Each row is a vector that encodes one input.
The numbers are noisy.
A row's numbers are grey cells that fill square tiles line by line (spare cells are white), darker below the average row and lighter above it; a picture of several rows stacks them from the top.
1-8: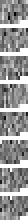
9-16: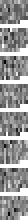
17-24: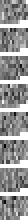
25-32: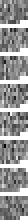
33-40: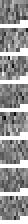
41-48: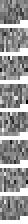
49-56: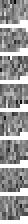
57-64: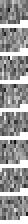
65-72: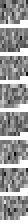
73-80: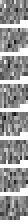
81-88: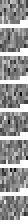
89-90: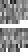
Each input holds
either a point on a 6-point circle and a true/false value, or a node of an 8-node tree.
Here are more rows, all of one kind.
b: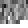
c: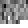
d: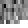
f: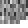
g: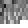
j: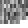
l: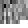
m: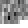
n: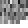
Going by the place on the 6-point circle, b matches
c, f and n.
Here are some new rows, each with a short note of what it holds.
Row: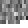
a node of an 8-node tree
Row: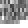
a point on a 6-point circle and a true/false value
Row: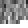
a point on a 6-point circle and a true/false value
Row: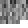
a point on a 6-point circle and a true/false value
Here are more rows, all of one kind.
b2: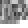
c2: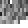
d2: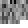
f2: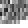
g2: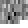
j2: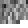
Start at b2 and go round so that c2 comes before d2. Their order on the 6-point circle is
b2, f2, c2, j2, d2, g2.
